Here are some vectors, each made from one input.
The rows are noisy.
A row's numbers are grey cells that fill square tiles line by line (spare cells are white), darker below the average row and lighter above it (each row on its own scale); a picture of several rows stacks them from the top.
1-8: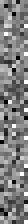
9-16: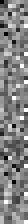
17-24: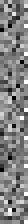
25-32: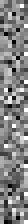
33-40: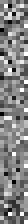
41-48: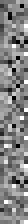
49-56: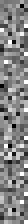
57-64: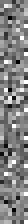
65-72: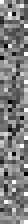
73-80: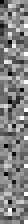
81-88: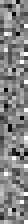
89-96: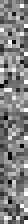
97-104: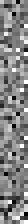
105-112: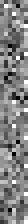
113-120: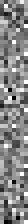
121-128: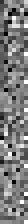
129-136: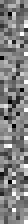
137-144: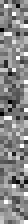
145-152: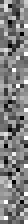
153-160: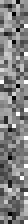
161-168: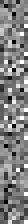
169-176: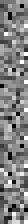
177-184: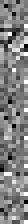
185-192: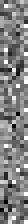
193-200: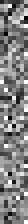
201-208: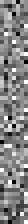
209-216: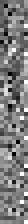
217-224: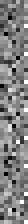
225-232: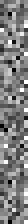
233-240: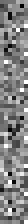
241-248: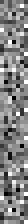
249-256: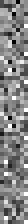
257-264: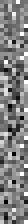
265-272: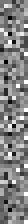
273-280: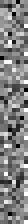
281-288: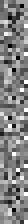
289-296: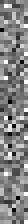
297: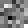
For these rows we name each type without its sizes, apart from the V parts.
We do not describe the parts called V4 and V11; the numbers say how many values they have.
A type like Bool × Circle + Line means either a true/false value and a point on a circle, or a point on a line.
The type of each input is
Bool × Circle + (Line + V11) × V4.
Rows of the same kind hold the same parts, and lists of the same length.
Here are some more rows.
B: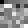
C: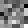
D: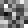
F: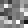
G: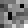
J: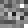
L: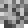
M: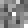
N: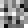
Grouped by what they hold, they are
B, D, F, G, M, N
C, L
J

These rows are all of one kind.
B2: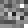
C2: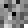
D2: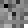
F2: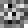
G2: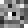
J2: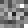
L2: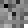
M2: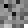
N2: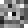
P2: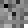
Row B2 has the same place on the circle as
D2, L2 and P2.
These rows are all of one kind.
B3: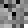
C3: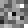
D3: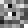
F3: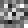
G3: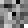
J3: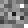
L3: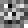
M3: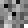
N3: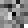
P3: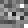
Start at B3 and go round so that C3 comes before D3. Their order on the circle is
B3, P3, J3, C3, M3, G3, D3, N3, L3, F3.
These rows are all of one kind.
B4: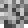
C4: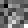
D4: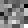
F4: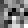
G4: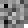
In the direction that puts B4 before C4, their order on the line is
B4, F4, G4, C4, D4.
